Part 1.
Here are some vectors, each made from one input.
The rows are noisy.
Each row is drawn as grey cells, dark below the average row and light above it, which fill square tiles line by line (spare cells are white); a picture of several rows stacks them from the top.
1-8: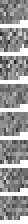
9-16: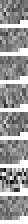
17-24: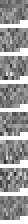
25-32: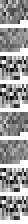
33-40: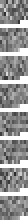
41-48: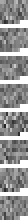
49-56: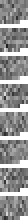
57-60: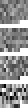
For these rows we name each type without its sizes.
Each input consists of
a list of points on a line.
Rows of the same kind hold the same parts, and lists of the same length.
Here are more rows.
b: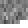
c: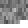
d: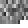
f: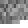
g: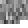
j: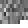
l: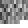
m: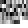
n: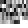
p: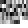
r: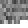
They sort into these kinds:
b, c, f, g, l
d, j, r
m, n, p

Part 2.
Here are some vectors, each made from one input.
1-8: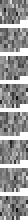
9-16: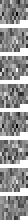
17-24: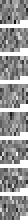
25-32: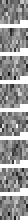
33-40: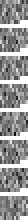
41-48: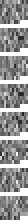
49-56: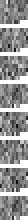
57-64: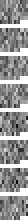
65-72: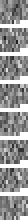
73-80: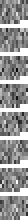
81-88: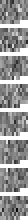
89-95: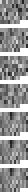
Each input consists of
a point on a 9-point circle and a true/false value.
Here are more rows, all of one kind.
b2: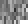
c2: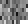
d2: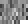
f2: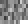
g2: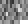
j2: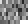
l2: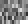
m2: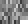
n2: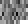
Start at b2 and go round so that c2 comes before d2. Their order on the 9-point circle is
b2, j2, c2, n2, m2, l2, g2, d2, f2.
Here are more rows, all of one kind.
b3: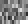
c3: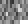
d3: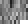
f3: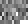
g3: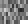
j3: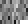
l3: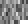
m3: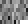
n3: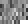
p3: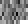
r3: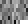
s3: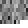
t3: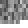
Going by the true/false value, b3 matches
c3, p3 and t3.
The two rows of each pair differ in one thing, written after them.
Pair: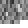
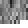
the true/false value
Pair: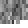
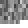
the place on the 9-point circle
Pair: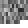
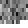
the true/false value
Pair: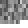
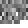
the true/false value
